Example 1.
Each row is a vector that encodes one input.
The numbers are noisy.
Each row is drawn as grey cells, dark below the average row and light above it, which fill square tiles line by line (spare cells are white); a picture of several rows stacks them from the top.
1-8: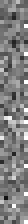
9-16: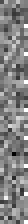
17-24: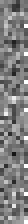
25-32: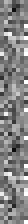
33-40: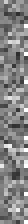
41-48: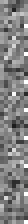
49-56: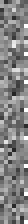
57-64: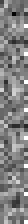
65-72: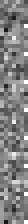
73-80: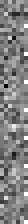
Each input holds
a list of up to two items, each a point on a 4-point line and a point on a 5-point line.
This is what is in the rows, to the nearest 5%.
All of them are lists of up to two items, each a point on a 4-point line and a point on a 5-point line: about 5% are empty, 30% hold one and 65% two.
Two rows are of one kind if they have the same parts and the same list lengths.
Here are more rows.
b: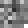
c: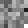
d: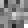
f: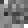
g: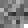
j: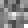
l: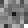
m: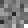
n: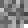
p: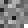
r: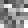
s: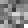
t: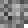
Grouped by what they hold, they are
b, d, j, s
c, f, g, l, m, n, p, t
r

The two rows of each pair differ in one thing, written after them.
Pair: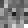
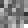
the place on the 4-point line in item 1 of the list
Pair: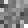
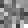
the place on the 4-point line in item 2 of the list
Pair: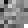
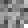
the place on the 5-point line in item 1 of the list
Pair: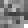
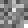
the place on the 4-point line in item 1 of the list
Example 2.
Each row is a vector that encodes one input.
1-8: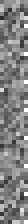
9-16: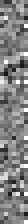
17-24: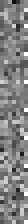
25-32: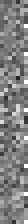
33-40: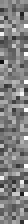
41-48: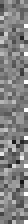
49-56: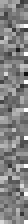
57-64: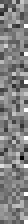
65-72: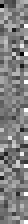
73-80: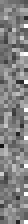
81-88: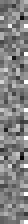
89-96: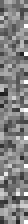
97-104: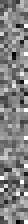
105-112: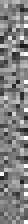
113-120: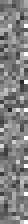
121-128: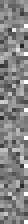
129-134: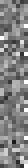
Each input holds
either one of 9 labels, or three true/false values.
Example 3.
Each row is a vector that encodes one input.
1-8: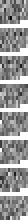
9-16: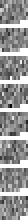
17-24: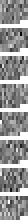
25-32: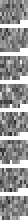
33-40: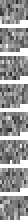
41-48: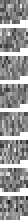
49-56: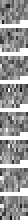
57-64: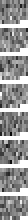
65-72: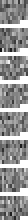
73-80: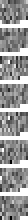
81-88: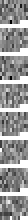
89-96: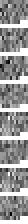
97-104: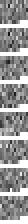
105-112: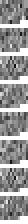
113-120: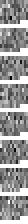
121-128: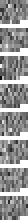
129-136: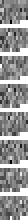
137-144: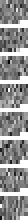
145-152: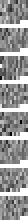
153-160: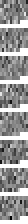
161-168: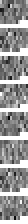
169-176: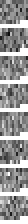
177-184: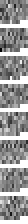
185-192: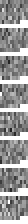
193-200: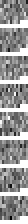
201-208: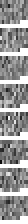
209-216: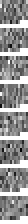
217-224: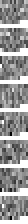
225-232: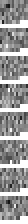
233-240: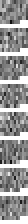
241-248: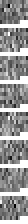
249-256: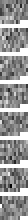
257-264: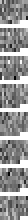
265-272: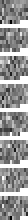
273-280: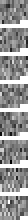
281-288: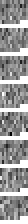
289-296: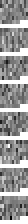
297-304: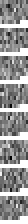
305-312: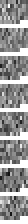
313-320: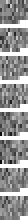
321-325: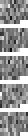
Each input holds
a point on each of two 15-point circles.
